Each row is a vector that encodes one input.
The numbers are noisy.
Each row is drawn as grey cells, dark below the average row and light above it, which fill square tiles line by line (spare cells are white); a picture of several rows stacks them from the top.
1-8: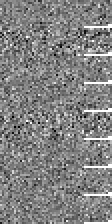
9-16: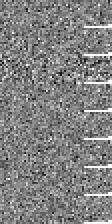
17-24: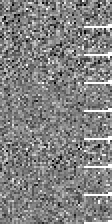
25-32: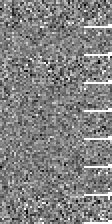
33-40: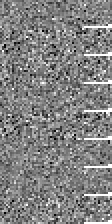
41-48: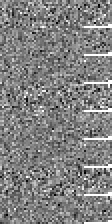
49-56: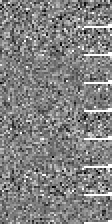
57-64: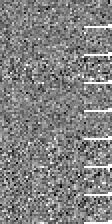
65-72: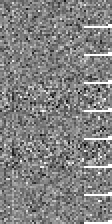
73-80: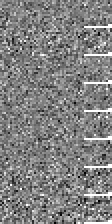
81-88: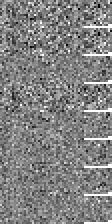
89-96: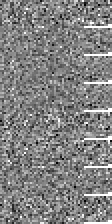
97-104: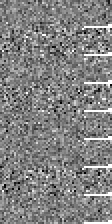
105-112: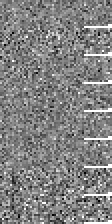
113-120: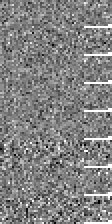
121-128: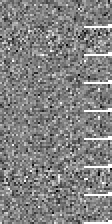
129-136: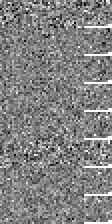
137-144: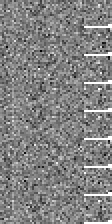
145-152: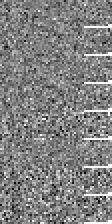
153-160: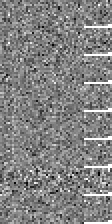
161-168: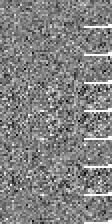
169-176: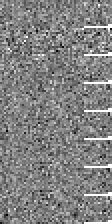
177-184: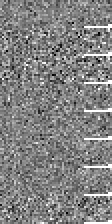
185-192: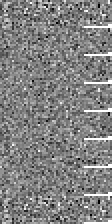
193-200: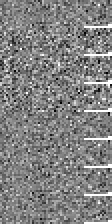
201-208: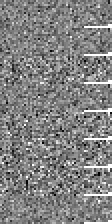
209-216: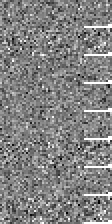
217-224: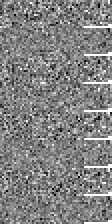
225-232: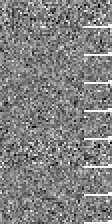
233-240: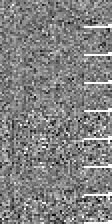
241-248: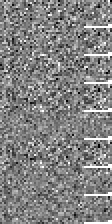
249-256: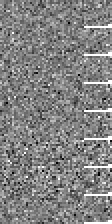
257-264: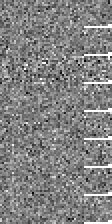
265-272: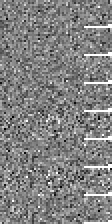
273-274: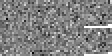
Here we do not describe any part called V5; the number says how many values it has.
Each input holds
a point on a 7-point line, together with either one of 6 labels, or a node of each of three 8-node trees and a value of V5.
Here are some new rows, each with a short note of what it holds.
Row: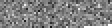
a point on a 7-point line, a node of each of three 8-node trees and a value of V5
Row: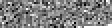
one of 6 labels and a point on a 7-point line
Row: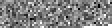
one of 6 labels and a point on a 7-point line
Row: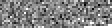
one of 6 labels and a point on a 7-point line
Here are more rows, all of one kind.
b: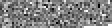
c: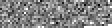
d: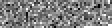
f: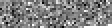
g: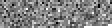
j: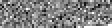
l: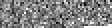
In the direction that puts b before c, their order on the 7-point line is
d, b, g, c, j, l, f.
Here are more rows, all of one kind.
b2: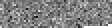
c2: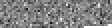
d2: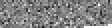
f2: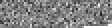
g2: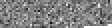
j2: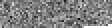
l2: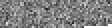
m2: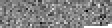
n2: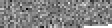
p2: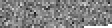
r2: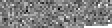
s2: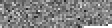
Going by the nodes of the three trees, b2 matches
c2 and g2.
